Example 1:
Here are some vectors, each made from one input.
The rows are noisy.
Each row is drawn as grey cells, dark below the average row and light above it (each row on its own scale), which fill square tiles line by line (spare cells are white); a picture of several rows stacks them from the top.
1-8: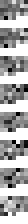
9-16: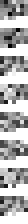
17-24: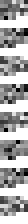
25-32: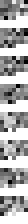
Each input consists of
one of 7 labels.
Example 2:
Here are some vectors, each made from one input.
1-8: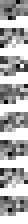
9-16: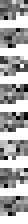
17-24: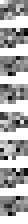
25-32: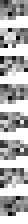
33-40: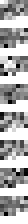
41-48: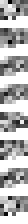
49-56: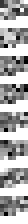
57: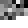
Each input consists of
one of 8 labels.
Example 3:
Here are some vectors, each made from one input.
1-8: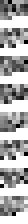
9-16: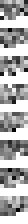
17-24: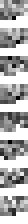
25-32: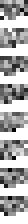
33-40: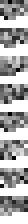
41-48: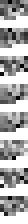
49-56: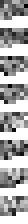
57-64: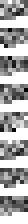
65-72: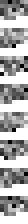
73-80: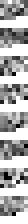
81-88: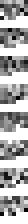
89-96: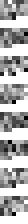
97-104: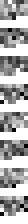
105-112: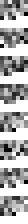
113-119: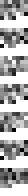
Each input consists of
four true/false values.
